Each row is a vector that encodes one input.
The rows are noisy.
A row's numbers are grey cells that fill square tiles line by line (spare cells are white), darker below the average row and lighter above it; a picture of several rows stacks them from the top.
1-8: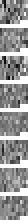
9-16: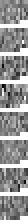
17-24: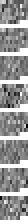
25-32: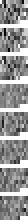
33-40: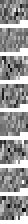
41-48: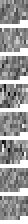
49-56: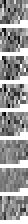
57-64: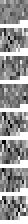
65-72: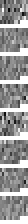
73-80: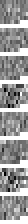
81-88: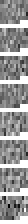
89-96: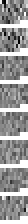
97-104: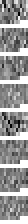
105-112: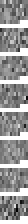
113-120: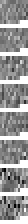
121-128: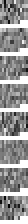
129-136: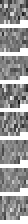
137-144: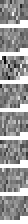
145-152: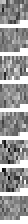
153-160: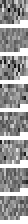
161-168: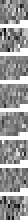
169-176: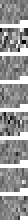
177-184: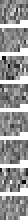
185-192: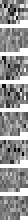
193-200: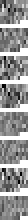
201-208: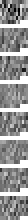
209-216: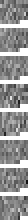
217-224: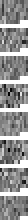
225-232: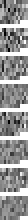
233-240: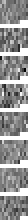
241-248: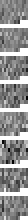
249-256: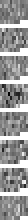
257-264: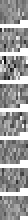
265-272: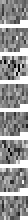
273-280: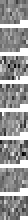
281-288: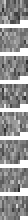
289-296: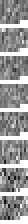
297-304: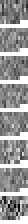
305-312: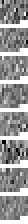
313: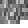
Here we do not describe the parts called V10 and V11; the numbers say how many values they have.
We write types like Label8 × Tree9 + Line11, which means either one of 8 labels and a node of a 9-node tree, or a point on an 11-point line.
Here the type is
(Circle6 + Circle8) × Line6 × V10 + V11.
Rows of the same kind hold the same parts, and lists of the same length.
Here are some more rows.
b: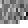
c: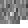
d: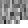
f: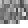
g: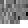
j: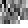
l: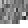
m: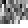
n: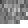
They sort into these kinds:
b, c, d, f, g, l
j, m
n

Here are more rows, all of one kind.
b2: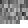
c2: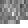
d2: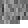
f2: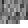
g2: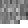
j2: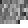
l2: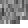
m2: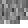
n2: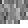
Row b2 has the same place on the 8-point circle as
c2, d2 and f2.
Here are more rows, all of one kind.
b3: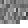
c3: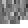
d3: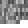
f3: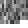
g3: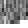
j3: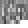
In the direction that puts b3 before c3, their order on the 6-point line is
j3, g3, d3, f3, b3, c3.
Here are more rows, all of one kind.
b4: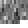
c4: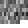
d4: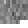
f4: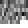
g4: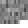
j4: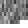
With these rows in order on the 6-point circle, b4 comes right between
f4 and g4.
